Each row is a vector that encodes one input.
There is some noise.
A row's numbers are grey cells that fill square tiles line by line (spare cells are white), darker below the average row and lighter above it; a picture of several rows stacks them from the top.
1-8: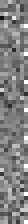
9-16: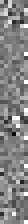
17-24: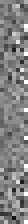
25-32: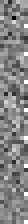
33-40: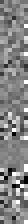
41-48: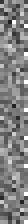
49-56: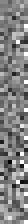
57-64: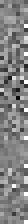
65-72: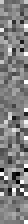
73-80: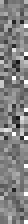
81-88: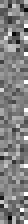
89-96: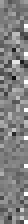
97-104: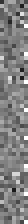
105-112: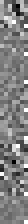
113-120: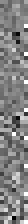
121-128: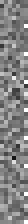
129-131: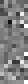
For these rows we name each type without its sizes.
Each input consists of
a list of points on a line.
